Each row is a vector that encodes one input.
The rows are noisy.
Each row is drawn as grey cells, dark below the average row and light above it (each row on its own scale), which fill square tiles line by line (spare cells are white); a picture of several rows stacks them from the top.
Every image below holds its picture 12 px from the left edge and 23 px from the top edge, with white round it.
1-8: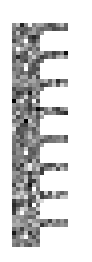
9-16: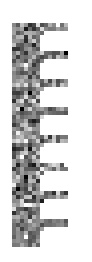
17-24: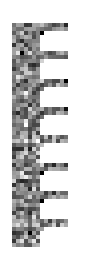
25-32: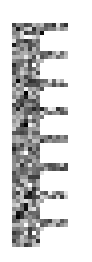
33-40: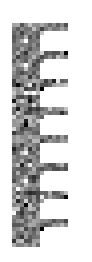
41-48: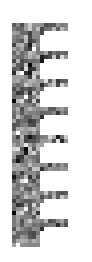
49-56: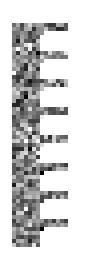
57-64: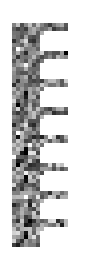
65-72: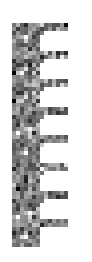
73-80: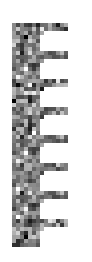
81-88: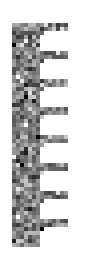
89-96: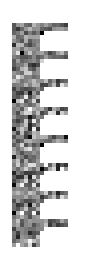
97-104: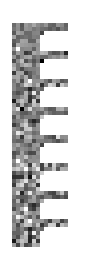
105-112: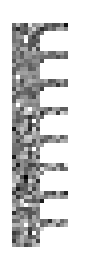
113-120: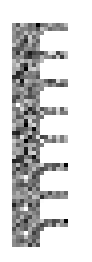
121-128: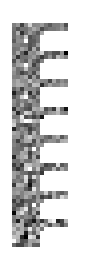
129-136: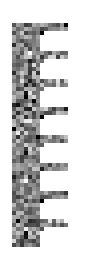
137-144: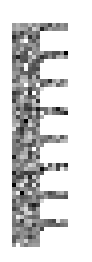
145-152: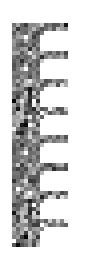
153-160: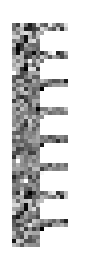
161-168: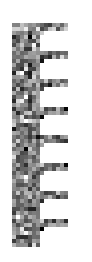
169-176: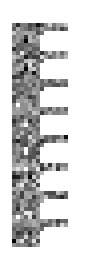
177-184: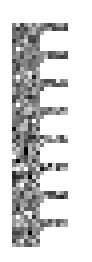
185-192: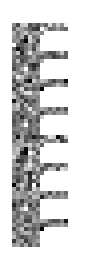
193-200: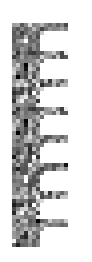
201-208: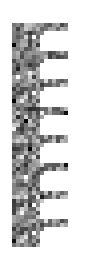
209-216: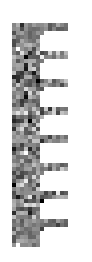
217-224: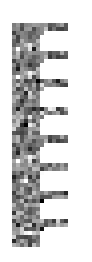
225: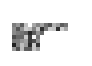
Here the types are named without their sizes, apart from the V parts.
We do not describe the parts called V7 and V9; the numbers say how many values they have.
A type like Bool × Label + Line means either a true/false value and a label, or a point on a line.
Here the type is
Label × V7 + List(Line) × V9.
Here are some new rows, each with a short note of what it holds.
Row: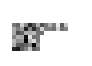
a label and a value of V7
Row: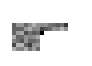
a value of V9, together with a list of two items
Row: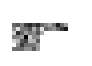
a label and a value of V7
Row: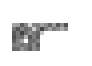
a value of V9, together with the empty list
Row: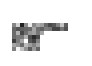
a value of V9, together with the empty list
